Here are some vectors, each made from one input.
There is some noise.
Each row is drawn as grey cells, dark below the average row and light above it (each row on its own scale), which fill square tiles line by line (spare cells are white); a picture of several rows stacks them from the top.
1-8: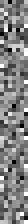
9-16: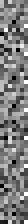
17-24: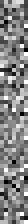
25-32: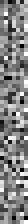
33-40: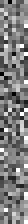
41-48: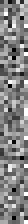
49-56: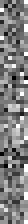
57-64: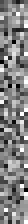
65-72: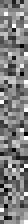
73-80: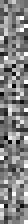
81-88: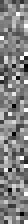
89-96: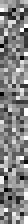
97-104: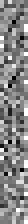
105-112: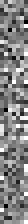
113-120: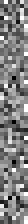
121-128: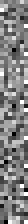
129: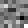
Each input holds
either a point on a 5-point line, or a point on an 11-point line and a point on a 12-point line.
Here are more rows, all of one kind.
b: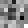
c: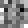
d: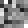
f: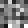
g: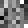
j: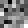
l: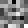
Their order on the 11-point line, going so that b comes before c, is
f, l, b, c, d, g, j.
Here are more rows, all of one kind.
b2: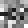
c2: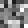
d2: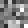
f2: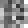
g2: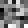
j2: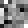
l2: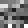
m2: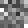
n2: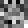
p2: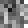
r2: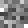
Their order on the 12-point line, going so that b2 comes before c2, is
b2, r2, l2, g2, d2, c2, p2, m2, n2, j2, f2.
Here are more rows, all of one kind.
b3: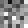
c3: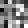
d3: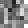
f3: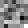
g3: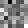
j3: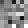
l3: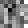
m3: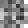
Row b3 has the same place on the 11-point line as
f3 and m3.
